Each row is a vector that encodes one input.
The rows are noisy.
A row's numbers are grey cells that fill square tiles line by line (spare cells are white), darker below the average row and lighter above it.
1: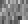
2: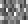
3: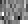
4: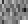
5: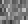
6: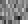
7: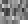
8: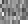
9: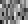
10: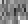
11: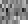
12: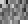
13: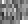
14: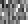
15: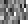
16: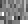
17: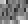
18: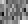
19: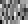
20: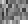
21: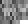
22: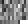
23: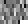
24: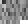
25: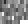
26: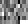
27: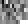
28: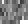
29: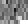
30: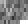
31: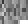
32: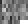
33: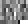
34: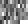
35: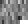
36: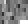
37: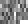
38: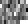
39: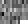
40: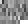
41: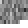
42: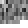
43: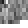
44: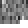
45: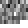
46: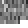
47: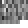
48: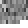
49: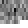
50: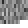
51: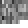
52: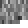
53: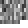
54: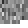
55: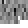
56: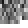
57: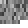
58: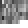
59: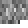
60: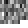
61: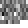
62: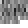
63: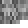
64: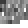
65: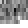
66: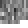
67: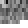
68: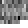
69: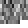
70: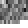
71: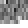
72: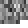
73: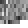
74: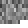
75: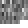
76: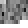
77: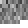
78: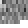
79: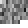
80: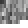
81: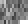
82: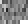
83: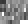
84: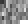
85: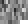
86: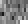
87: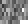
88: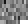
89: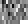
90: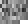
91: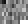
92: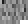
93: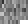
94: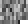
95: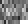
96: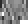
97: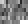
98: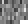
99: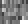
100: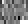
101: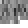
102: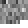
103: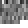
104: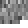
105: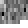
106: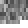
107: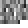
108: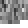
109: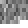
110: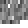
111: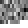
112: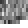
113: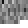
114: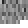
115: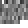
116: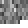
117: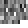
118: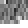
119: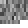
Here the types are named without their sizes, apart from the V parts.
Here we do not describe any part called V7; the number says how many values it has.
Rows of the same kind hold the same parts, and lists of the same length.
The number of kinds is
2.
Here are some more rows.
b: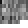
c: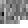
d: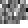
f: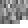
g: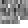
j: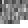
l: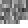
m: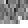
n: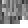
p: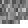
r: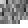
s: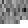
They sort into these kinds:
b, c, f, g, j, l, m, n, p, r, s
d

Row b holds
four true/false values and a value of V7.
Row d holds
a node of a tree and a value of V7.
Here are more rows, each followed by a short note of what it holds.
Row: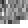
four true/false values and a value of V7
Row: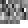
a node of a tree and a value of V7
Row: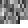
a node of a tree and a value of V7
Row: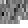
four true/false values and a value of V7
